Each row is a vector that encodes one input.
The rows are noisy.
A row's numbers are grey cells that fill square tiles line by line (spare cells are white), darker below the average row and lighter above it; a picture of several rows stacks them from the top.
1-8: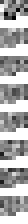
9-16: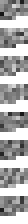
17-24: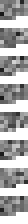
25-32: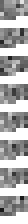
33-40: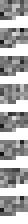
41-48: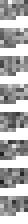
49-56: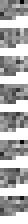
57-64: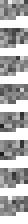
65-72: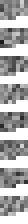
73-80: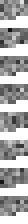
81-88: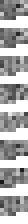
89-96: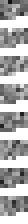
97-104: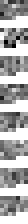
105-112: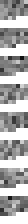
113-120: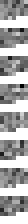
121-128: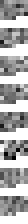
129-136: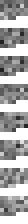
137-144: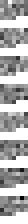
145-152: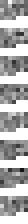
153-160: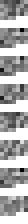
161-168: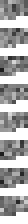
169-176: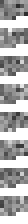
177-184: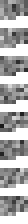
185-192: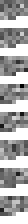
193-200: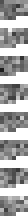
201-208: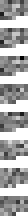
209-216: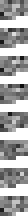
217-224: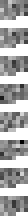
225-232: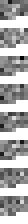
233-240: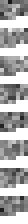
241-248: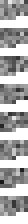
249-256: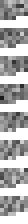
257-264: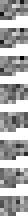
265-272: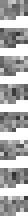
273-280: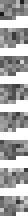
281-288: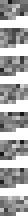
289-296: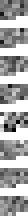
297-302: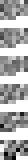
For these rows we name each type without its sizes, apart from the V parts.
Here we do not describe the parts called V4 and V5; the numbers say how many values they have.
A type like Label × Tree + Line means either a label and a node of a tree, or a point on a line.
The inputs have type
Bool × V5 + Circle × V4 + Unit.
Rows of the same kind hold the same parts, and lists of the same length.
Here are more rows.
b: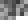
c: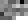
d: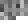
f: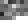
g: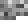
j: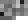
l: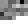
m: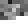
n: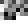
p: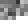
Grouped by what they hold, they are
b, d, g, p
c, f, j, l, m
n

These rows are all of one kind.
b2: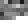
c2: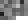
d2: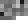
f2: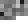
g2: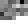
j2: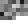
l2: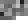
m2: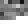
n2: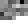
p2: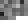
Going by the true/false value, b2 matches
c2, m2 and p2.
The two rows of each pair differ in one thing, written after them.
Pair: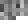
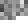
the place on the circle
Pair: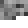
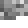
the place on the circle
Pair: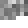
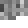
the value of V4
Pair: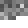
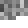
the place on the circle
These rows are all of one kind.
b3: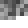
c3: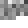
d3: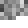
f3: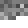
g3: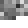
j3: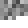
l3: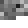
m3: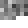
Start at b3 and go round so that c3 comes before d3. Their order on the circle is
b3, f3, m3, j3, c3, d3, g3, l3.
